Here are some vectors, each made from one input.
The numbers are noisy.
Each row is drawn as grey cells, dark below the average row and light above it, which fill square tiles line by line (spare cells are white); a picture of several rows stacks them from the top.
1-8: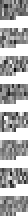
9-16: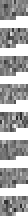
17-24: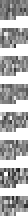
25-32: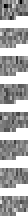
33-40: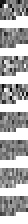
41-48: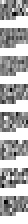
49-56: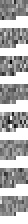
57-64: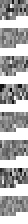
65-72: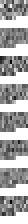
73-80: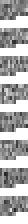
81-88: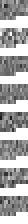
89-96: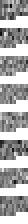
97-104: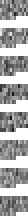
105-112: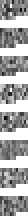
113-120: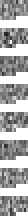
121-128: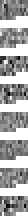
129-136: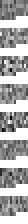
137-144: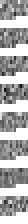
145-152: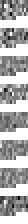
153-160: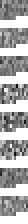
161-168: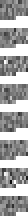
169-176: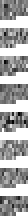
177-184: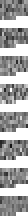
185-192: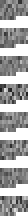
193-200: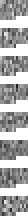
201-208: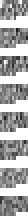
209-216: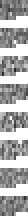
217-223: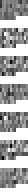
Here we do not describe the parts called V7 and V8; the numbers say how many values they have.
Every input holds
either a point on a 6-point circle and a value of V7, or a true/false value and a value of V8.
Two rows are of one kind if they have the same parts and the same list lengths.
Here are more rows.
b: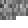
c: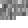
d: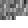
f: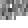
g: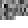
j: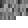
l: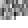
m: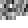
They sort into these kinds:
b, d, g, j
c, f, l, m

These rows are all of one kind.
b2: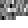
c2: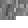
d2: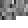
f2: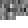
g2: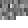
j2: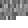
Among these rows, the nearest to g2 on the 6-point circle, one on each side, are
b2 and c2.
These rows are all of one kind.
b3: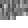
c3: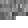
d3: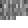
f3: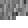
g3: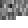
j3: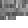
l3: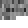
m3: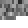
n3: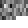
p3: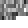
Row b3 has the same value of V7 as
d3, g3 and j3.
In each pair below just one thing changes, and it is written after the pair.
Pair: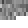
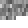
the value of V8
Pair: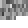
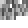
the value of V8
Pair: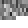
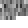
the value of V8
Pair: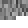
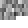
the value of V8
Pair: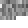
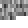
the true/false value
